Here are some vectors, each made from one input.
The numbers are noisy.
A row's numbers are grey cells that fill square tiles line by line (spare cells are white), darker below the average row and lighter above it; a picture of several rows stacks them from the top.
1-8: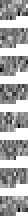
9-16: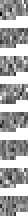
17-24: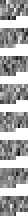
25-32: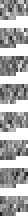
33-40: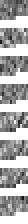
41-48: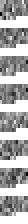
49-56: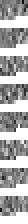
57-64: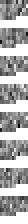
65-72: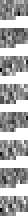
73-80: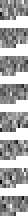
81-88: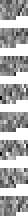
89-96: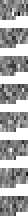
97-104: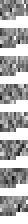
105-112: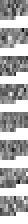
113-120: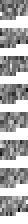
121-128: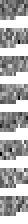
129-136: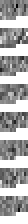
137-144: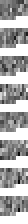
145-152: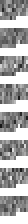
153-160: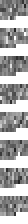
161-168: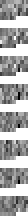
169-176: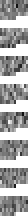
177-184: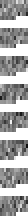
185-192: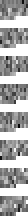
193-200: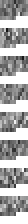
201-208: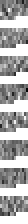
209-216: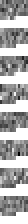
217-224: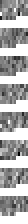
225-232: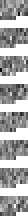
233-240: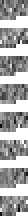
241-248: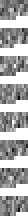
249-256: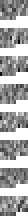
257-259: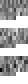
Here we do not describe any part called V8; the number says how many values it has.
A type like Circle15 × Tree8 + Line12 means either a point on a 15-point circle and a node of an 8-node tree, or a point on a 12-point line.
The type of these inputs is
Bool × Bool × Bool × Bool × Label9 + (Line4 + V8) × (Line5 + Line6).
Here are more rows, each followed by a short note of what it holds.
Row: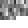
a point on a 4-point line and a point on a 5-point line
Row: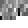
a point on a 5-point line and a value of V8
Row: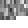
a point on a 4-point line and a point on a 5-point line
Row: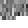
a point on a 6-point line and a value of V8
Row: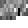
a point on a 5-point line and a value of V8
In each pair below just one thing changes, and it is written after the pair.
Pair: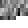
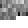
the place on the 5-point line
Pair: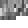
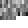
the value of V8
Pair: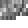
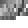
the place on the 5-point line
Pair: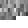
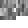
the value of V8
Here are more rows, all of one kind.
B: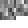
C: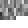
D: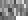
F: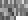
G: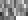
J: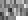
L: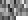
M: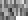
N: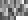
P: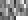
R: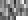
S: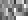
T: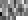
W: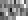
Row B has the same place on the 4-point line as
N, R, T and W.
